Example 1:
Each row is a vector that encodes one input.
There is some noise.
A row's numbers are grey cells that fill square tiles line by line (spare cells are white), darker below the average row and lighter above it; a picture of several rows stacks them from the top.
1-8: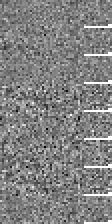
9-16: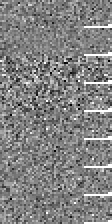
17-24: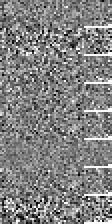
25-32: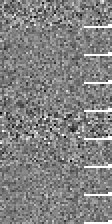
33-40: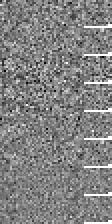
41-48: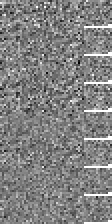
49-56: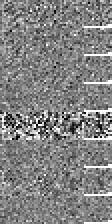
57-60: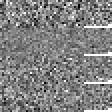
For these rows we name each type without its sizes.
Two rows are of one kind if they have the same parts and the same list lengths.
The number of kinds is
2.
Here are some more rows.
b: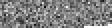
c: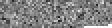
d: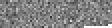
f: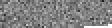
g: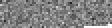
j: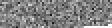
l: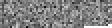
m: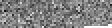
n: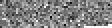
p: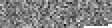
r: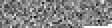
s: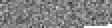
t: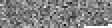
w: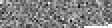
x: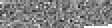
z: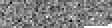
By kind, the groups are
b, d, f, g, l, n, p, s, t
c, j, m, r, w, x, z

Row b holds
three true/false values.
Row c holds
a label.
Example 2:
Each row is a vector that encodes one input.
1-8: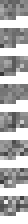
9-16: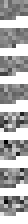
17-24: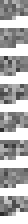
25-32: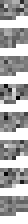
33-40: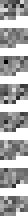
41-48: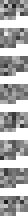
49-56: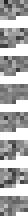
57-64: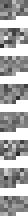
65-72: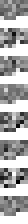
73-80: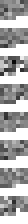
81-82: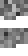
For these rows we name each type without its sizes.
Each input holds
a point on a line, together with either a fixed value, or four true/false values.
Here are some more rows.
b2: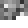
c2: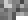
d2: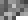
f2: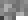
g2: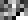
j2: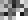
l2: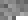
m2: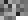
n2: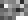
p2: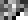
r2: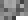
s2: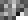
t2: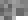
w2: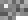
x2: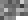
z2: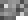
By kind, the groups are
b2, c2, d2, f2, g2, l2, n2, p2, r2, s2, x2, z2
j2, m2, t2, w2

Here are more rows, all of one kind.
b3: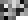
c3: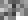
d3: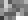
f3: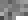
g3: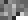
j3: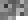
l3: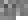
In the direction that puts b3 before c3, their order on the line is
b3, d3, f3, g3, c3, l3, j3.
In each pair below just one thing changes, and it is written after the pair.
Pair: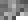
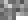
one of the four true/false values
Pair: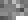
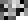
one of the four true/false values
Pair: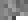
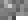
one of the four true/false values
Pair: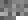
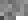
the place on the line
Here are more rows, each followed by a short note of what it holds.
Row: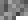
a point on a line and four true/false values
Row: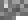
a point on a line and four true/false values
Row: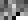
a point on a line and four true/false values
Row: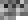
a point on a line and four true/false values
